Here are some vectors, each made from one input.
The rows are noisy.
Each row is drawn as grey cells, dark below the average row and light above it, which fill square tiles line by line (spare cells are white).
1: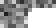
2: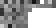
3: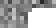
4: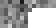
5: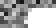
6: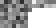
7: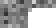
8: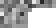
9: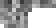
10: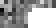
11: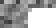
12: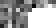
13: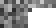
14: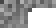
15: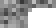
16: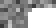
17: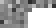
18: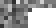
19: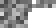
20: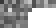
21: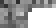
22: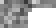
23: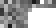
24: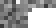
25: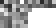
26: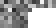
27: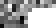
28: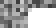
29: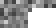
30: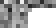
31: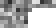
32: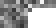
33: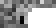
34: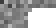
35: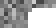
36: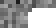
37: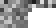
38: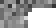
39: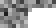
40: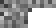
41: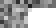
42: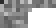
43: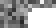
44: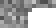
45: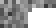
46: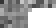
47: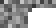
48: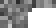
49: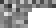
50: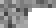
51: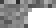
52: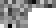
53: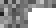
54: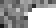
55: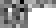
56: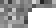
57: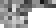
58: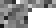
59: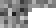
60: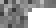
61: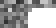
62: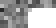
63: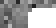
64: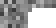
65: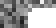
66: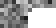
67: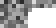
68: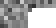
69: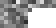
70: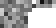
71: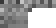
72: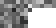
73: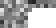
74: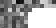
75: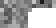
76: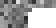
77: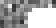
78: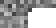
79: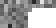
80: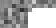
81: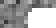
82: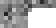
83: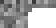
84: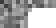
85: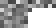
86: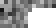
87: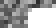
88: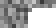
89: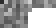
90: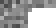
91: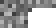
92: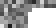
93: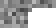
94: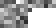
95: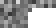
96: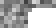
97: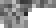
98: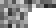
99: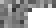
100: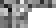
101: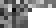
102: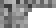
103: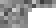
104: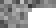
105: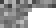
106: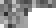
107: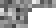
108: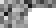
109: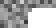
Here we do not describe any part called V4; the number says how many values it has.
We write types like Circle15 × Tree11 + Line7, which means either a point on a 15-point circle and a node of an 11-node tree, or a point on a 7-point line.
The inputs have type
Bool × Label5 + Line5 × (Line5 + V4).
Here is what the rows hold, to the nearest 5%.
About 35% of them hold one of 5 labels and a true/false value. The rest hold a point on a 5-point line, together with either a point on a 5-point line, or a value of V4.
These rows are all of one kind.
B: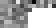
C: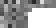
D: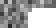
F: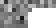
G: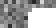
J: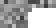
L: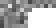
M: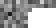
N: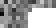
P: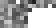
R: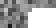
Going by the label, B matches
L and P.
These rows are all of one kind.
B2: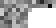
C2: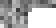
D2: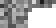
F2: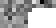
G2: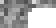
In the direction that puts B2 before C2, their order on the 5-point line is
G2, F2, B2, C2, D2.
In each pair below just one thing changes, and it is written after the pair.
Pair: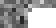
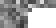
the true/false value
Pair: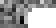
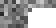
the label
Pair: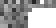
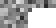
the label
